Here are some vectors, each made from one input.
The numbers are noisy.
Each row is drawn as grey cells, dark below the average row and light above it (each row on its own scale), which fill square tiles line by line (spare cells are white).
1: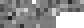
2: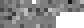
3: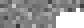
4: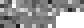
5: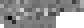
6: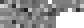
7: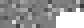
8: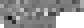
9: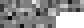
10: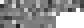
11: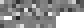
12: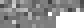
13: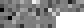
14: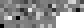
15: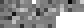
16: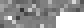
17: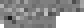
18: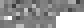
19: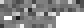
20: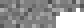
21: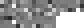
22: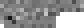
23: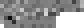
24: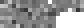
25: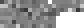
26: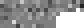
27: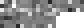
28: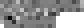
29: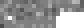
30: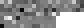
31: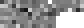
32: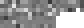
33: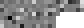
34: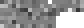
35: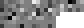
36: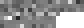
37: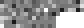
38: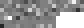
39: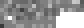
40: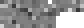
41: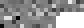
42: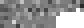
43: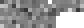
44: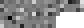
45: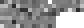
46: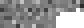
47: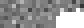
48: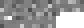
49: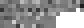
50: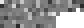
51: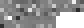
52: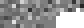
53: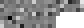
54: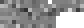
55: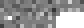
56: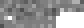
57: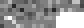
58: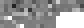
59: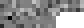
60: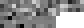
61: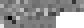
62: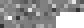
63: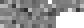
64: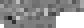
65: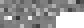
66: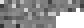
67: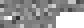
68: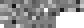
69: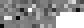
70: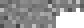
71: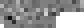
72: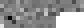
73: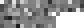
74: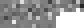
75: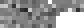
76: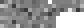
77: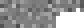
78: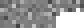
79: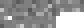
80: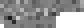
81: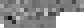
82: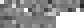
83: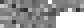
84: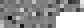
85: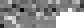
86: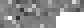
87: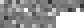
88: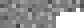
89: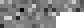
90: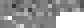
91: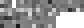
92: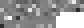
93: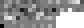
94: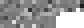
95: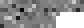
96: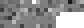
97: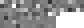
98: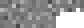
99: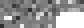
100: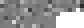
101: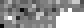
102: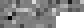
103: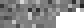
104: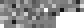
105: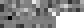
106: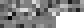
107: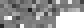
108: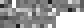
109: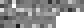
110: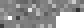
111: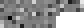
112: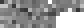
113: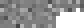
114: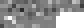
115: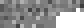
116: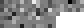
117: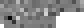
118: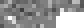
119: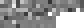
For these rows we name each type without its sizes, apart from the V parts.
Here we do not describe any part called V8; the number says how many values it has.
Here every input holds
a point on a line, together with either a fixed value, or a true/false value and a value of V8.
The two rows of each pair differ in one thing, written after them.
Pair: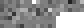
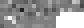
the place on the line
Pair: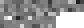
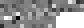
the value of V8
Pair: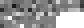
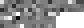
the true/false value
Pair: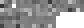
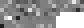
the place on the line
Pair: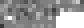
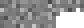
the place on the line
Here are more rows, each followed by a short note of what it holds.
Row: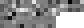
a point on a line, a true/false value and a value of V8
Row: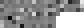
a point on a line
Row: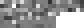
a point on a line, a true/false value and a value of V8
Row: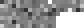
a point on a line
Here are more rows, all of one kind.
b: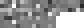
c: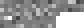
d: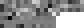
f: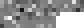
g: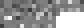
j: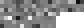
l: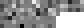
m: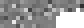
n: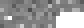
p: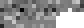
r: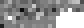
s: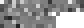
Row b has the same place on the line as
m and s.
